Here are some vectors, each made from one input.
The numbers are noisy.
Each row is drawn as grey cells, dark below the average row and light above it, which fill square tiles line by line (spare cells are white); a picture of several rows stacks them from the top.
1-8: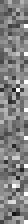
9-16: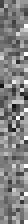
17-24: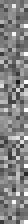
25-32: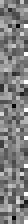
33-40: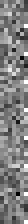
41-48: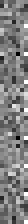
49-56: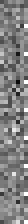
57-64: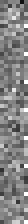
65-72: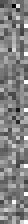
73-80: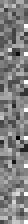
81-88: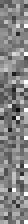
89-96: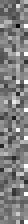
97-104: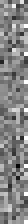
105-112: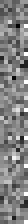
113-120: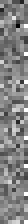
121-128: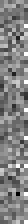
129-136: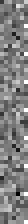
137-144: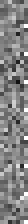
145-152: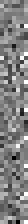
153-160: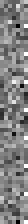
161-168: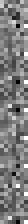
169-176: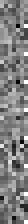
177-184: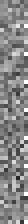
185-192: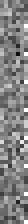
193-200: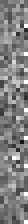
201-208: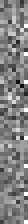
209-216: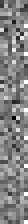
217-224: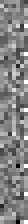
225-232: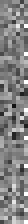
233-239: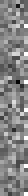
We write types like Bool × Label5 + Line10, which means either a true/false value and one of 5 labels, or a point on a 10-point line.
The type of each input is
Line7 × List2(Line5 × Line5).
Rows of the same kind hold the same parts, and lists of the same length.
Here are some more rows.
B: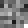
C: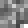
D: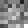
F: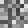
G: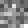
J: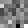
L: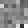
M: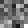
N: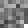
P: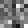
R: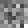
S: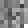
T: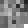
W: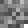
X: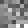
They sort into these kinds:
B, M, P, R, S, W
C, D, G
F, J, L, N, T, X

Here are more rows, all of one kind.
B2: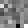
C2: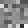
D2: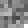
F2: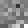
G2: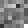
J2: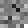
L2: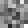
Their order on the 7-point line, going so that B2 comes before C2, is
B2, L2, G2, D2, F2, C2, J2.
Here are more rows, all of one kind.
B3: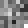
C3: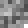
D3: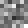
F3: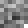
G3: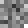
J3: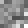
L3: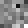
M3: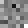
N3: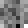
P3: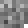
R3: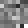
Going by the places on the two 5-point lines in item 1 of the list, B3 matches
C3, F3, M3 and P3.
